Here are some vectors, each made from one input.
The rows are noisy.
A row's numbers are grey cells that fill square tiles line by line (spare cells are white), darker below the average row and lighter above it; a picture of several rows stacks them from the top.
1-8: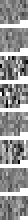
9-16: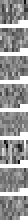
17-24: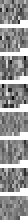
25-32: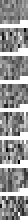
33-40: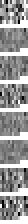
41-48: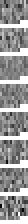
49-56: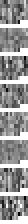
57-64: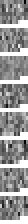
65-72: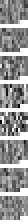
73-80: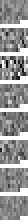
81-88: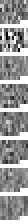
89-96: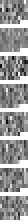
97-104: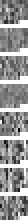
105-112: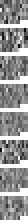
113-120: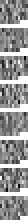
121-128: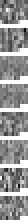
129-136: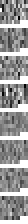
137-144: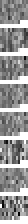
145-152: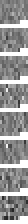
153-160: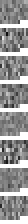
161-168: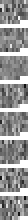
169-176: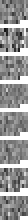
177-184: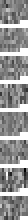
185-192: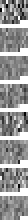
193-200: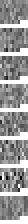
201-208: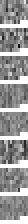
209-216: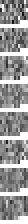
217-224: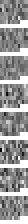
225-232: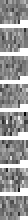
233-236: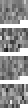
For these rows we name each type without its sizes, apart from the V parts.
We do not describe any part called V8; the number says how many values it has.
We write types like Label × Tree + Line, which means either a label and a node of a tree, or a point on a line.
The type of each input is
Line × (Line + (Tree + Unit) × V8).
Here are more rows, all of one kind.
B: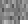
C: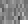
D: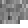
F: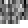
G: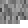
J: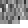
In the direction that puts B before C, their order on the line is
G, F, J, B, C, D.
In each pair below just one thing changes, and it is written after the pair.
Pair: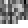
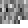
the value of V8
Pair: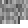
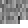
the value of V8
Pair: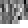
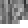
the node of the tree
